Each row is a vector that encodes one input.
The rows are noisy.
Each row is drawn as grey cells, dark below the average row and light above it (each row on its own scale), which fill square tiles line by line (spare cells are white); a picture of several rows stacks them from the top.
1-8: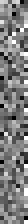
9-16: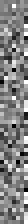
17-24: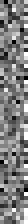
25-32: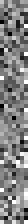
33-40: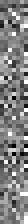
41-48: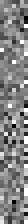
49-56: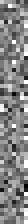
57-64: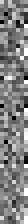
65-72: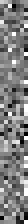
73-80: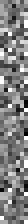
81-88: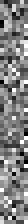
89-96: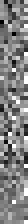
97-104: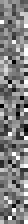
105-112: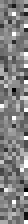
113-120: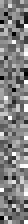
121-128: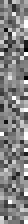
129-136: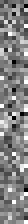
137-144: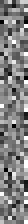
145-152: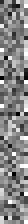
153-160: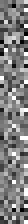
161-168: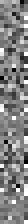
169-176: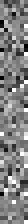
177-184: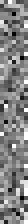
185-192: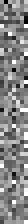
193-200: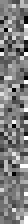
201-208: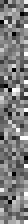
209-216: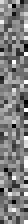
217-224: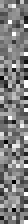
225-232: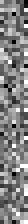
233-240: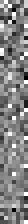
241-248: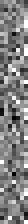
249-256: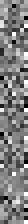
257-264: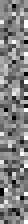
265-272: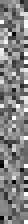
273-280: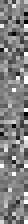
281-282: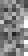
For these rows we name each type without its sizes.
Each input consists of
a node of a tree, together with either a point on a line, or a node of a tree.
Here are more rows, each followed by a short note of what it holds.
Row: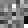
a point on a line and a node of a tree
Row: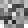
a node of each of two trees
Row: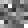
a node of each of two trees
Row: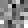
a node of each of two trees
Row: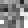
a node of each of two trees
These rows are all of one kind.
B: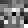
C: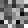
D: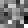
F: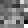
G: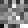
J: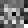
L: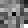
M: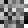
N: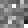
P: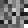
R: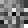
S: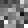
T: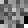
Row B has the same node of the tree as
J and P.
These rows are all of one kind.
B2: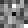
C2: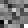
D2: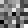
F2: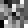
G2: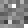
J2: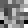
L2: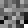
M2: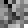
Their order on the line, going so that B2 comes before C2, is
G2, B2, F2, L2, C2, D2, J2, M2.
